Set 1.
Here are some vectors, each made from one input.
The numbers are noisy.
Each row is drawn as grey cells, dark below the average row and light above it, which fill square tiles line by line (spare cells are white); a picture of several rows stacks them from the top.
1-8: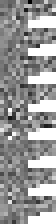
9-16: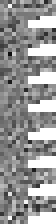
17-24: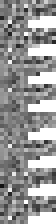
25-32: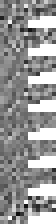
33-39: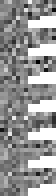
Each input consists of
a point on a 5-point line.
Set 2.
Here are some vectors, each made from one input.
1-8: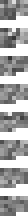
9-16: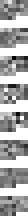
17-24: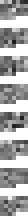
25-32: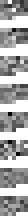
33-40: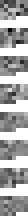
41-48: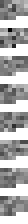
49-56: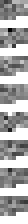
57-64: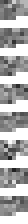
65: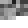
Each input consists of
a point on a 13-point line.
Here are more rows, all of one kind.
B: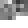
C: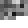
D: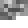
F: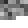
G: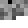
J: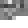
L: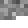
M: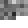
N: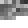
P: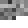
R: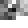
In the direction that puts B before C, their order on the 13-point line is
N, B, D, J, L, R, F, P, M, C, G.
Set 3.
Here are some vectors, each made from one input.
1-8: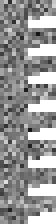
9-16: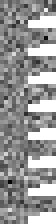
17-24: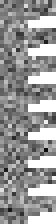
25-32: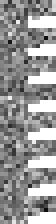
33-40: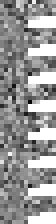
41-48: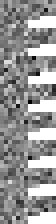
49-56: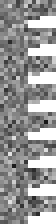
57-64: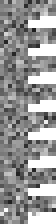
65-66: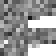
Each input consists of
four true/false values.
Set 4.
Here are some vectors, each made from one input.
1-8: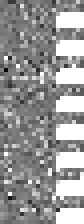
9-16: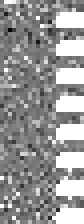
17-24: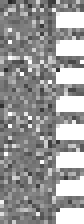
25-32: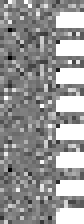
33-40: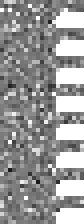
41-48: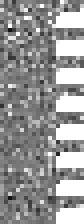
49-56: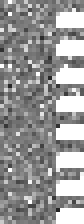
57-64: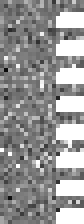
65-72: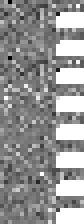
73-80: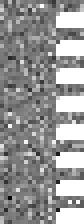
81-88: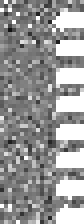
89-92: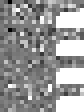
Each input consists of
one of 12 labels.
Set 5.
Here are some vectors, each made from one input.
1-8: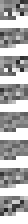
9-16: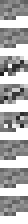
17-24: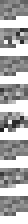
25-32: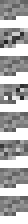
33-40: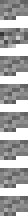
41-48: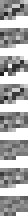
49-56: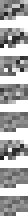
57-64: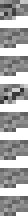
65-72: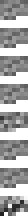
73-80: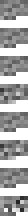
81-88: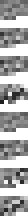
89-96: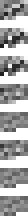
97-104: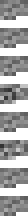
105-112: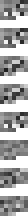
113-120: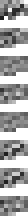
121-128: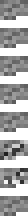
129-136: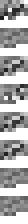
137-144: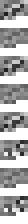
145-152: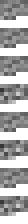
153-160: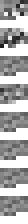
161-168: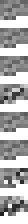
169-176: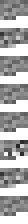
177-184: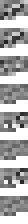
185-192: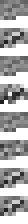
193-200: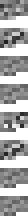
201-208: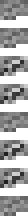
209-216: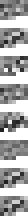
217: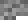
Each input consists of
a point on a 6-point line.
